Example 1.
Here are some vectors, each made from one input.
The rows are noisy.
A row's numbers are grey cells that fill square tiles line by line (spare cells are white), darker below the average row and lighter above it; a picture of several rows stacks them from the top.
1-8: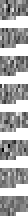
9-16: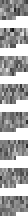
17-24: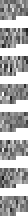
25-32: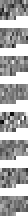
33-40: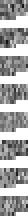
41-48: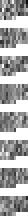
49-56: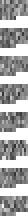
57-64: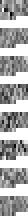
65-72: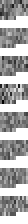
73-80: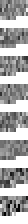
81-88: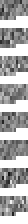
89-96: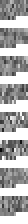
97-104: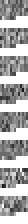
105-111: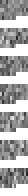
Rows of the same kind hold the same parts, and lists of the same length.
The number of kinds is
3.
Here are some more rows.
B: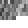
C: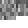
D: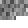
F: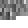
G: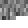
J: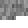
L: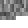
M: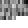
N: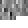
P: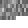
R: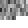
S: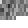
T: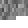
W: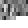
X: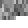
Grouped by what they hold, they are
B, C, D, M, N, S, T, W
F, G, J, L, P, X
R

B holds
a point on an 11-point circle.
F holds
a point on a 9-point circle and a true/false value.
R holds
a fixed value.
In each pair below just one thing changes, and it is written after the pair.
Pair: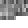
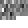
the place on the 9-point circle
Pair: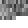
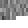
the place on the 9-point circle
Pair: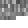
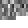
the true/false value
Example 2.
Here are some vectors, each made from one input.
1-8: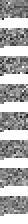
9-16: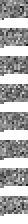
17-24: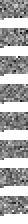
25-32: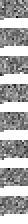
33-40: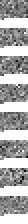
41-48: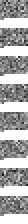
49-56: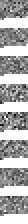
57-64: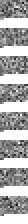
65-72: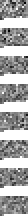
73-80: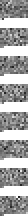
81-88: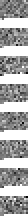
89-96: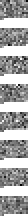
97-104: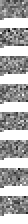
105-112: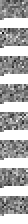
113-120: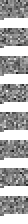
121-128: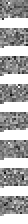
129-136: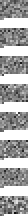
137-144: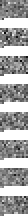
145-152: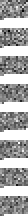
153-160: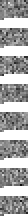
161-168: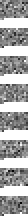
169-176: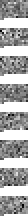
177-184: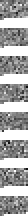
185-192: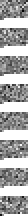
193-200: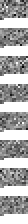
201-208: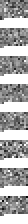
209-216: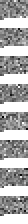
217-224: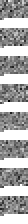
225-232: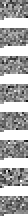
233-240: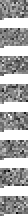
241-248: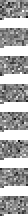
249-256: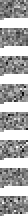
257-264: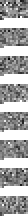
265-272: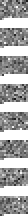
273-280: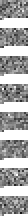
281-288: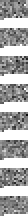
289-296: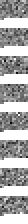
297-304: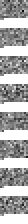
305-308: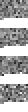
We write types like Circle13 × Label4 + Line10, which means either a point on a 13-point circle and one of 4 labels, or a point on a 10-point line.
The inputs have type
Label10 × (Line14 + Tree11).
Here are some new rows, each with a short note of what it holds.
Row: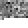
one of 10 labels and a point on a 14-point line
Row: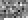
one of 10 labels and a point on a 14-point line
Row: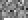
one of 10 labels and a node of an 11-node tree
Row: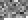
one of 10 labels and a node of an 11-node tree
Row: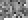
one of 10 labels and a point on a 14-point line
